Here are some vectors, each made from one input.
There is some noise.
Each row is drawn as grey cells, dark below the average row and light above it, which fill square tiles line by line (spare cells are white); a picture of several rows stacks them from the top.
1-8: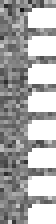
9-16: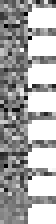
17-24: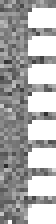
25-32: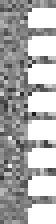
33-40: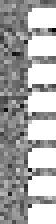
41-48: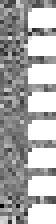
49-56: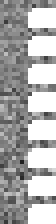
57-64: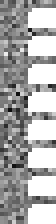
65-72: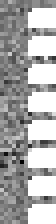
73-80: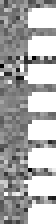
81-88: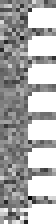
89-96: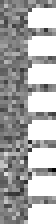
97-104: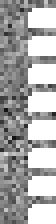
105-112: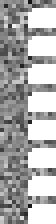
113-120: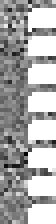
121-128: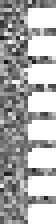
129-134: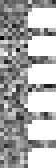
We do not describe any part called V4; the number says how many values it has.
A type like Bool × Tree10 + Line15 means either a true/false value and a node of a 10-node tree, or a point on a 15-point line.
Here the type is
List3(Bool × V4).
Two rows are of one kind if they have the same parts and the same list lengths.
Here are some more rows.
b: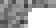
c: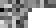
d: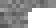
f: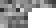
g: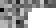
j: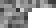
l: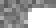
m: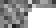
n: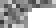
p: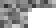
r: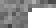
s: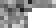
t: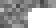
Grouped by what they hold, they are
b, n
c, g
d, f, j, l, p, r
m, s, t

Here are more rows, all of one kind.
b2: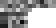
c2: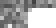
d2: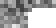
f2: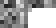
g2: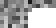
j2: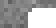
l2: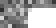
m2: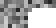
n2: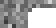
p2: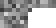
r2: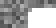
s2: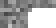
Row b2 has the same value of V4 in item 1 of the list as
c2, d2 and r2.
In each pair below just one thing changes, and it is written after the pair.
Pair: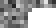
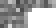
the value of V4 in item 1 of the list
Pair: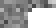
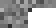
the value of V4 in item 1 of the list
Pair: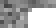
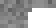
the value of V4 in item 1 of the list
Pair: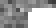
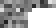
the value of V4 in item 1 of the list
